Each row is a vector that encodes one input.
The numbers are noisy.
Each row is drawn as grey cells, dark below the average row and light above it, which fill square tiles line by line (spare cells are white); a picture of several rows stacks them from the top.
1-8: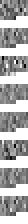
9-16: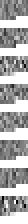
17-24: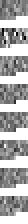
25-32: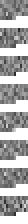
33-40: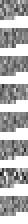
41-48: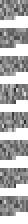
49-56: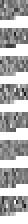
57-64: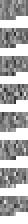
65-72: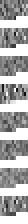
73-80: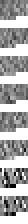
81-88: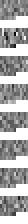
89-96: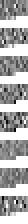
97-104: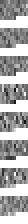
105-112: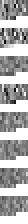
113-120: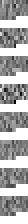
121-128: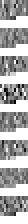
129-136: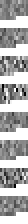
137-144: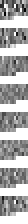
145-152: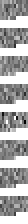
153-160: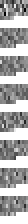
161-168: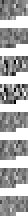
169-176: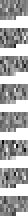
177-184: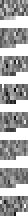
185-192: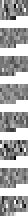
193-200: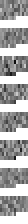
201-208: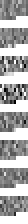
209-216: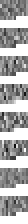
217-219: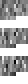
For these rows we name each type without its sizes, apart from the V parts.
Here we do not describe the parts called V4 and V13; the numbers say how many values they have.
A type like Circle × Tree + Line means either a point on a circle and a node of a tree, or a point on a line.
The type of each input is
(Bool × Bool × Bool + Circle) × Circle + V4 × V13.
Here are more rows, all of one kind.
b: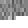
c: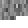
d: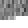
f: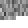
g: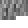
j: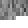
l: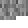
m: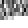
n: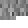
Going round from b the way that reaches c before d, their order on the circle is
b, j, g, n, l, c, f, m, d.
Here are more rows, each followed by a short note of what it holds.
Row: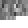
a value of V4 and a value of V13
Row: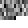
a value of V4 and a value of V13
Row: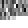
a value of V4 and a value of V13
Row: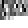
a value of V4 and a value of V13
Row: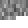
a point on a circle and three true/false values
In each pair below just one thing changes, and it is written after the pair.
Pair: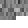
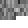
the value of V13
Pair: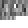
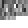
the value of V13
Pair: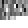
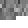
the value of V4
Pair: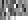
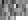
the value of V4
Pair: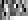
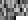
the value of V4
